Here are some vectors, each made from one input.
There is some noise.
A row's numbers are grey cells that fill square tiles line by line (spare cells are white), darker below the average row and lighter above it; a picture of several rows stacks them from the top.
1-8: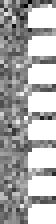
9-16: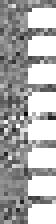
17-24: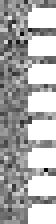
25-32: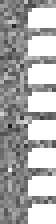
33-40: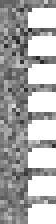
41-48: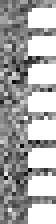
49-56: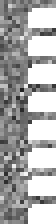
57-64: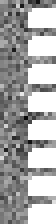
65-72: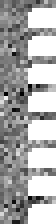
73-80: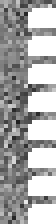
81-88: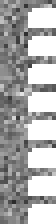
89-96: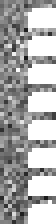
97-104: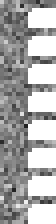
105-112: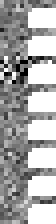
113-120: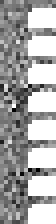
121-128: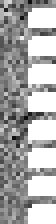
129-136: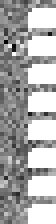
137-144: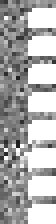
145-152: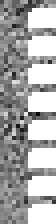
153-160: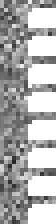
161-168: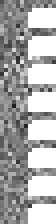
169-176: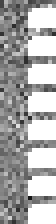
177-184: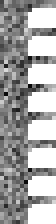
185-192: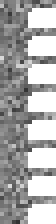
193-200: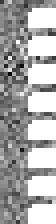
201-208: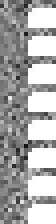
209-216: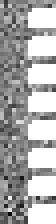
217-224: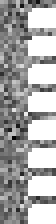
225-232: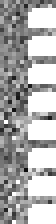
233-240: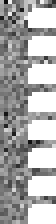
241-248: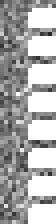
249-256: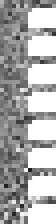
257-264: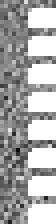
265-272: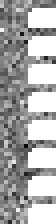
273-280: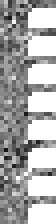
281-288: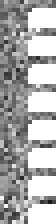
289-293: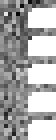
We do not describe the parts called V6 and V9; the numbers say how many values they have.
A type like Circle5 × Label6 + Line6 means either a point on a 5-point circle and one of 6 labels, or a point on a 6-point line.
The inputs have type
(Bool × Bool × Bool × Bool × V6 + Unit) × Tree8 × V9 + Unit.
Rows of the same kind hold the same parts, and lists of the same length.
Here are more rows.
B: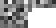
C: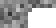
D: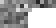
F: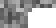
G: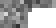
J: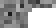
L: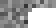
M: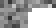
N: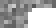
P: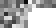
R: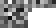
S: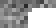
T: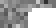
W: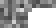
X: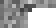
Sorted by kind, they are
B, R
C, D, F, J, W
G, L, M, N, P, S, T, X

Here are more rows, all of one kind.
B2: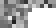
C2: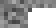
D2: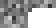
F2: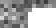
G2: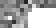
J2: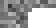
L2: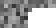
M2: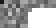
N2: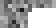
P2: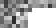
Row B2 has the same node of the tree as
F2, G2 and N2.
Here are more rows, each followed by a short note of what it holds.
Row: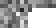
a node of an 8-node tree, four true/false values, a value of V6 and a value of V9
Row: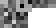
a node of an 8-node tree and a value of V9
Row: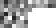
a node of an 8-node tree, four true/false values, a value of V6 and a value of V9
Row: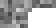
a node of an 8-node tree and a value of V9
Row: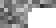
a node of an 8-node tree and a value of V9
